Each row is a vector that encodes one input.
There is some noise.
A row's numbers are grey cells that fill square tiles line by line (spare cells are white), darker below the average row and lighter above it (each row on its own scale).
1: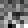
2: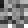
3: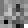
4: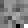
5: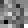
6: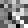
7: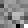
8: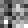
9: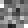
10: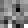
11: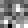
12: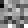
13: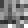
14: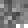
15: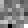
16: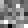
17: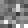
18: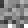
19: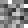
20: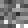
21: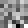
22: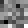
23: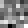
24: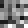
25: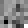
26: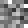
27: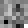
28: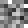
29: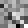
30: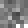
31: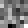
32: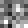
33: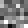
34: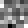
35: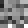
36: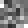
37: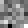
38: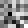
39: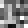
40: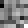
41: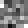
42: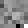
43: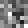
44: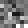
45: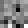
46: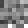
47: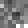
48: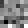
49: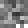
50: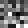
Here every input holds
either a point on a 6-point circle and three true/false values, or a fixed value.
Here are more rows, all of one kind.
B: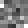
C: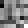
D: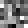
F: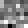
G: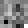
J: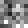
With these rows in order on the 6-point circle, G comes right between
B and C.
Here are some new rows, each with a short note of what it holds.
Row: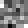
a point on a 6-point circle and three true/false values
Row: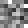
a fixed value
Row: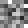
a fixed value
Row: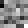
a point on a 6-point circle and three true/false values
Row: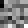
a point on a 6-point circle and three true/false values
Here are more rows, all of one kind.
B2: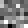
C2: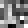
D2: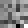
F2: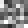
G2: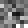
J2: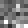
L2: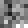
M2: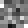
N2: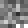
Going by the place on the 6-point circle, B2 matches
C2 and J2.
